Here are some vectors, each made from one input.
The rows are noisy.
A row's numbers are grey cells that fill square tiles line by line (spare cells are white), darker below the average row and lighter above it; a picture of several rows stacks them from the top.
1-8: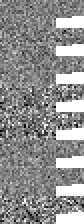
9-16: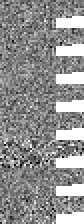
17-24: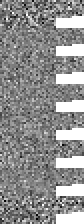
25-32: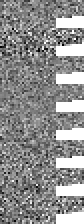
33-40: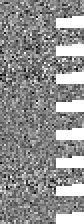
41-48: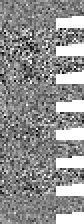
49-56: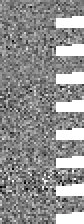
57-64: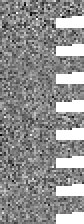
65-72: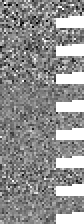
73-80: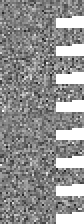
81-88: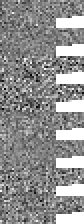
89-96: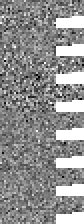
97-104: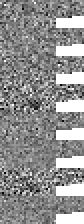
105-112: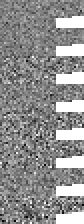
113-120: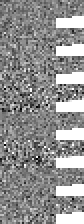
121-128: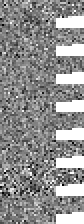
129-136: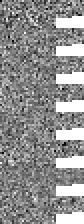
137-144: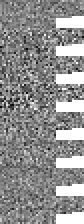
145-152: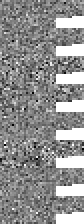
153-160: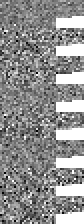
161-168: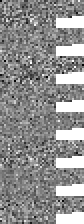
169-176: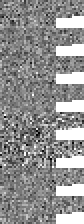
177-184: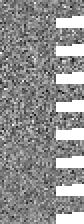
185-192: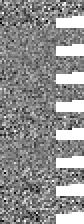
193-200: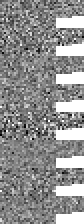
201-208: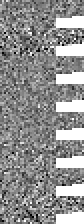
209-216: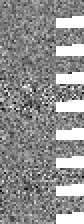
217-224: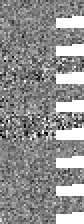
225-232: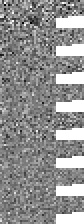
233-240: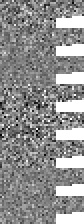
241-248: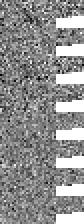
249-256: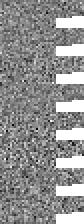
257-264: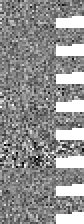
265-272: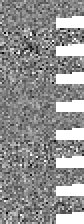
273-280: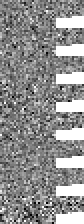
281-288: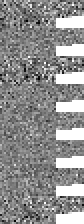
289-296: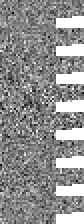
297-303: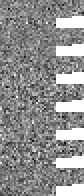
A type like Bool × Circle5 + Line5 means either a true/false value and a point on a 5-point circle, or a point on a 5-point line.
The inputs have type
(Bool × Bool × Bool × Bool + Unit) × Circle17 + Tree10 + Unit.
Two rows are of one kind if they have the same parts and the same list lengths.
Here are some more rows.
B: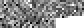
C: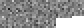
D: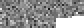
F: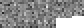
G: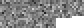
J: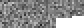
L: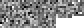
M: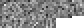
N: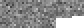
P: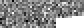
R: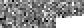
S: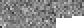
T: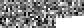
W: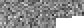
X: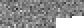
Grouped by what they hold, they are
B, T
C, D, F, J, M, N, X
G, L, S, W
P, R

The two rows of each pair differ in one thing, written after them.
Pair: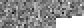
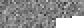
one of the four true/false values
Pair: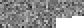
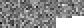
one of the four true/false values
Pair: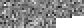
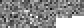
the place on the 17-point circle
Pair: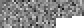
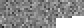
the place on the 17-point circle
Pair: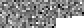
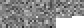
the place on the 17-point circle
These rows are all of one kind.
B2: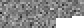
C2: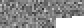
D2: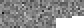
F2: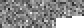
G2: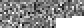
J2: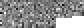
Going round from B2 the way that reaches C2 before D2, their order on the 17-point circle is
B2, F2, C2, G2, D2, J2.
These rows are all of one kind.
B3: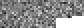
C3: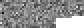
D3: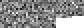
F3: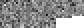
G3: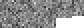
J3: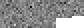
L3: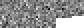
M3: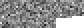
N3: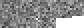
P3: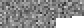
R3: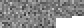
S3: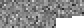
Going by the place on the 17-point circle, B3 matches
L3 and S3.
